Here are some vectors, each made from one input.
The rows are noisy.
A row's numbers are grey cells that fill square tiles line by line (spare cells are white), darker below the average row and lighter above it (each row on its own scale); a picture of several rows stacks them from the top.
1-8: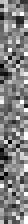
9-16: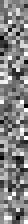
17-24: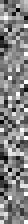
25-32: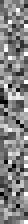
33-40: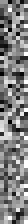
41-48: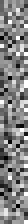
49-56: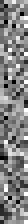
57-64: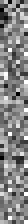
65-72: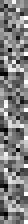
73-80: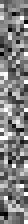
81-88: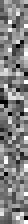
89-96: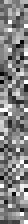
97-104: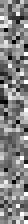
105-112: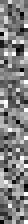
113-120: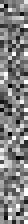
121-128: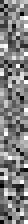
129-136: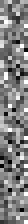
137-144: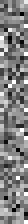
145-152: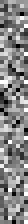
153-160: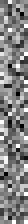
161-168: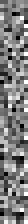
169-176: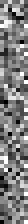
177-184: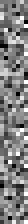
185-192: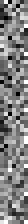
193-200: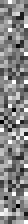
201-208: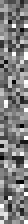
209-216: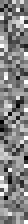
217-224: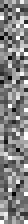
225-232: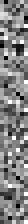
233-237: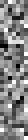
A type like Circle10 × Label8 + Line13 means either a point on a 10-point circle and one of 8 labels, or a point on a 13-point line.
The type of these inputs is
List2(Circle6).
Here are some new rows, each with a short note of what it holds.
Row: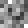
a list of two items
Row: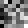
a list of one item
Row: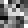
a list of one item
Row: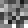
a list of one item
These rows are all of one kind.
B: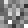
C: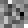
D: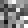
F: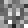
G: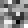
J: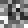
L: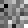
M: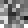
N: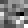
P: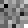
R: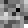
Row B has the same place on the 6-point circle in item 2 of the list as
F, J and R.
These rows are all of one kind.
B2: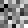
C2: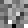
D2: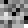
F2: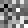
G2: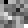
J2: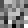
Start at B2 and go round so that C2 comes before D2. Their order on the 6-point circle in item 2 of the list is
B2, C2, J2, G2, F2, D2.
